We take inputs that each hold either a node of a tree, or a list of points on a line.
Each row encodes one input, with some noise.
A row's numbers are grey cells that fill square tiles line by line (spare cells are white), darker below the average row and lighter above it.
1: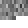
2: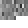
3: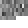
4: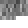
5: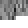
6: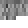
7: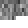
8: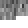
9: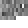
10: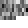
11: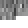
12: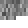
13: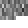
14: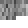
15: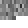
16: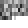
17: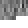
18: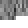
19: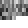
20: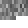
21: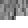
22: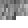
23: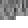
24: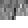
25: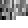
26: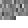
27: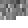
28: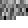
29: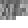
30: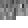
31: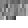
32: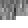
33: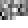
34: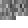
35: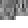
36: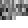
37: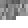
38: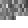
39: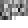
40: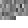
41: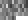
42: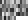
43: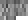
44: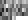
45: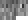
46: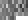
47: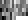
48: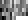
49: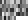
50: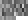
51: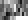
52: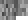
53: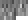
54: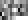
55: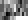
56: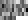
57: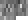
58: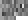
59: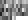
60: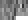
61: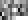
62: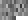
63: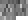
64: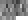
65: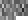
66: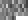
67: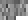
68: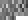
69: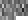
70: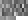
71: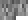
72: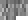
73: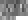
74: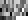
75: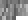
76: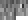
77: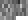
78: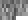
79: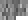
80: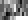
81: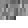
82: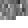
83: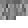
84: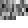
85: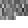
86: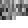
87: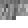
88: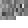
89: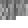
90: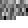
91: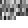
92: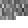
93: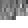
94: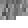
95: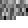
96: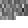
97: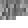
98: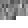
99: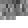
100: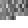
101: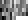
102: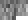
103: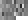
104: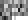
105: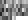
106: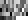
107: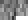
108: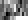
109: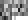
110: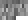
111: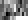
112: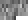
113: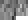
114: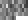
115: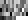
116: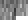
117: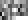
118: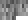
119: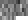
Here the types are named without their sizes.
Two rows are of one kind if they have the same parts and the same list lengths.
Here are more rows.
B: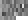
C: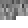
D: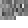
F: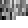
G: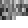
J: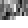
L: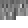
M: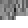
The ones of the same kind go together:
B, D
C, L, M
F, G
J

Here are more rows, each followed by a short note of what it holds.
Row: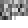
a node of a tree
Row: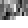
the empty list
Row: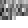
a node of a tree
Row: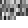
a node of a tree
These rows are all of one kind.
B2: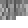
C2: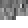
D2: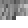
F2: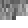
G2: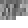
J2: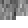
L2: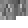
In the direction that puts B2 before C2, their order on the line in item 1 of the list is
L2, G2, B2, D2, F2, J2, C2.
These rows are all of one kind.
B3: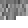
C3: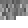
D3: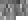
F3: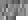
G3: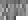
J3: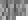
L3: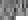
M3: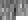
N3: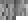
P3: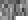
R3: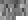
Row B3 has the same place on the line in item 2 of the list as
C3, D3 and G3.
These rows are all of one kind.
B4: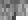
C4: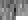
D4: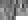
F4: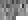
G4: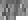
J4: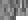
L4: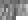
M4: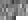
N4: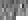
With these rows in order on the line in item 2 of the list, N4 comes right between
G4 and J4.
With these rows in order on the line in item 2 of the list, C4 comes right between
D4 and L4.
